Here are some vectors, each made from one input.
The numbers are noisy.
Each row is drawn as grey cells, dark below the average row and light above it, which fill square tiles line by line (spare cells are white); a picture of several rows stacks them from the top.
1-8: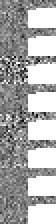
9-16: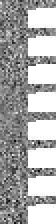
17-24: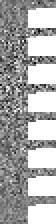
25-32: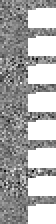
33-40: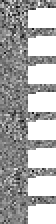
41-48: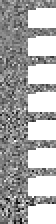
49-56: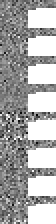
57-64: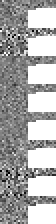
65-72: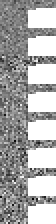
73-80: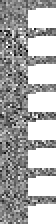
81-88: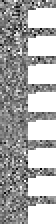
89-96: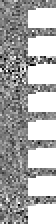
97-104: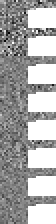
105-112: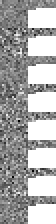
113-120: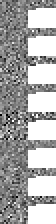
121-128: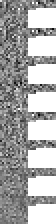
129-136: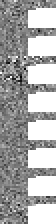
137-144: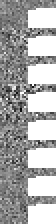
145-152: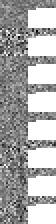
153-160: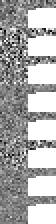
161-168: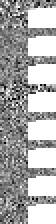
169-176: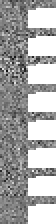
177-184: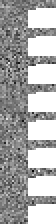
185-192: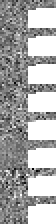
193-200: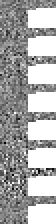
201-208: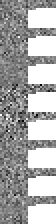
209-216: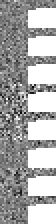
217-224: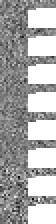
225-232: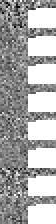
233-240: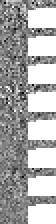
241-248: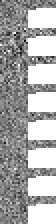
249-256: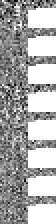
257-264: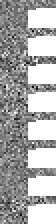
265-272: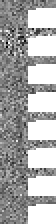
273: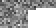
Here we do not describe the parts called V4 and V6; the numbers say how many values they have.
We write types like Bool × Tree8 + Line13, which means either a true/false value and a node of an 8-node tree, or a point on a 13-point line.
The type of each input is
(Bool × Circle10 + V4) × V6 + Tree10.
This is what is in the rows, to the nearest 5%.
About 30% of them hold a node of a 10-node tree. The rest hold a value of V6, together with either a point on a 10-point circle and a true/false value, or a value of V4.
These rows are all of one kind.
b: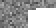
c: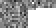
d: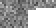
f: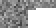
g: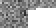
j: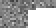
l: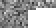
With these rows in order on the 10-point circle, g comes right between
c and j.
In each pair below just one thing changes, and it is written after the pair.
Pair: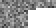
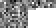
the value of V6
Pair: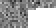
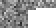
the value of V6
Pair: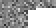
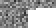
the true/false value
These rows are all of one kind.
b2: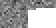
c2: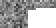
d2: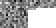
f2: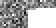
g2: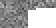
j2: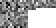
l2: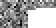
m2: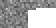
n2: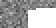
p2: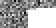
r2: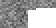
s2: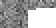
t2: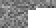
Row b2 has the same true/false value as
j2, m2, n2 and r2.
